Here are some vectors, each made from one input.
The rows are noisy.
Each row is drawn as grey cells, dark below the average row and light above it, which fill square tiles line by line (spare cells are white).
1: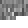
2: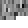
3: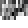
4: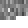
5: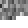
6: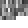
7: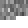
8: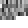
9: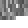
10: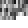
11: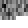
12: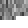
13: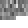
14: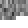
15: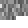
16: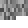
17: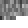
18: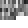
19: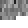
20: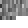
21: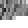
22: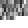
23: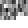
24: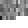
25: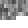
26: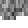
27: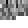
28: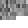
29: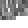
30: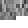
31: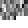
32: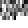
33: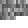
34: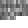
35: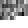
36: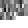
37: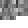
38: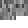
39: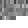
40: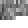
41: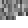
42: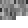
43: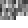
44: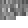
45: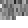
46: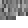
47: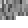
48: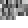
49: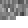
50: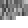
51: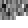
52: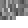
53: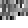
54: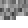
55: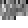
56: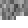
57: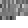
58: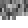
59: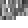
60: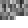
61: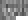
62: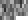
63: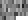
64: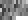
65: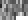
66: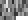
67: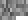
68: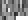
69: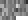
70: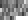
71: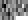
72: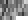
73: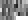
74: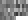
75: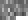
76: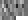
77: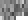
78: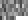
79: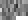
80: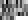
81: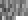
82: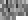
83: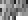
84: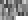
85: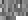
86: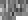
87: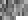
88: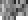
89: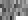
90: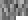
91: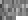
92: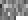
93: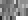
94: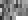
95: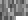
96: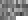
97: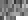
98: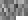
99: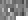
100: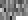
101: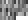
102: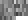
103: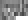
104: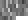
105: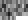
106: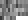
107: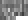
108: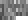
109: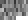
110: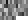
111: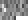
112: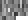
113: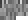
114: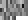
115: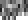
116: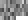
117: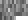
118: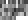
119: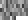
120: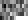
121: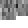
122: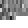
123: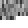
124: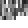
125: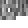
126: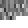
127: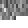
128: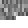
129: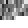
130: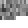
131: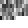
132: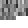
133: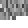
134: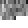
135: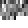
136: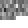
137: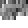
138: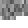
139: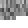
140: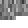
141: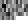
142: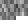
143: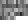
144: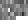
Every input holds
a list of up to three points on a 6-point circle.
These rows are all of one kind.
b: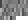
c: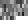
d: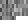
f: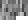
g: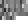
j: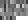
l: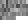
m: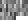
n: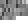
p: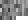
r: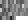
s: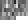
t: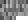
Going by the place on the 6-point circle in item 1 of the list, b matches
d, f and m.
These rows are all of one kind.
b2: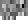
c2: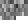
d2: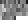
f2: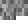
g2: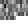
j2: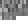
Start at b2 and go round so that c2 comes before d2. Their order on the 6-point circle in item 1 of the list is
b2, c2, f2, g2, d2, j2.
